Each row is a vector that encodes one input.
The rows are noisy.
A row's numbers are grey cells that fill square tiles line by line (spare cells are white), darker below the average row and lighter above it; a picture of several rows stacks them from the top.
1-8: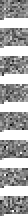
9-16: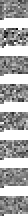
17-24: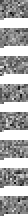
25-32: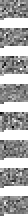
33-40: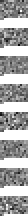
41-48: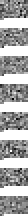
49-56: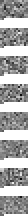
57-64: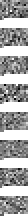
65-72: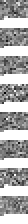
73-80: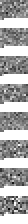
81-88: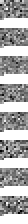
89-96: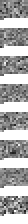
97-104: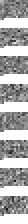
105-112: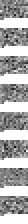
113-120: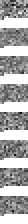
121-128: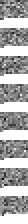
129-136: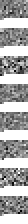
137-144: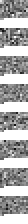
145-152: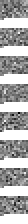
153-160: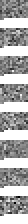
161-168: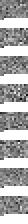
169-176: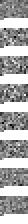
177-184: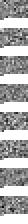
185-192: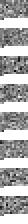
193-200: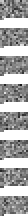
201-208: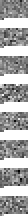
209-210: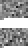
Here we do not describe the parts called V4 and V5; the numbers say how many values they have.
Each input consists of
a point on a 10-point circle, together with either a value of V4 and a value of V5, or a list of up to two points on a 6-point line.
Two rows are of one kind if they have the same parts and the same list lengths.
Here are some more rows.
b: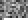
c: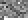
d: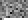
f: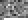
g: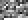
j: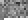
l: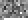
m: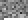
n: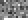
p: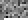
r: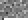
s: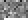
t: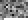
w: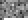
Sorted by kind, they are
b, d, l, n
c, f, r
g, j, m, p, s, t
w

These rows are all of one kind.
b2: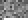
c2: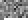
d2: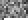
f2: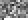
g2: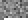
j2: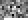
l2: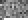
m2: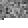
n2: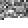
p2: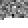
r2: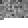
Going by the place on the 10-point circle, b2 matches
j2, l2 and r2.
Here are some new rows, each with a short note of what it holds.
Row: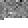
a point on a 10-point circle, together with a list of two items
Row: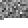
a point on a 10-point circle, a value of V4 and a value of V5
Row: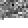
a point on a 10-point circle, a value of V4 and a value of V5
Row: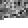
a point on a 10-point circle, together with the empty list
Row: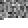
a point on a 10-point circle, a value of V4 and a value of V5
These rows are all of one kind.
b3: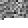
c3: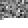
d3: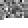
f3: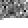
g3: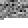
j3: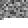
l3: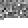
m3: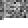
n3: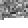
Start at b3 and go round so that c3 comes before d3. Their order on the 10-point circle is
b3, m3, j3, c3, f3, l3, d3, g3, n3.
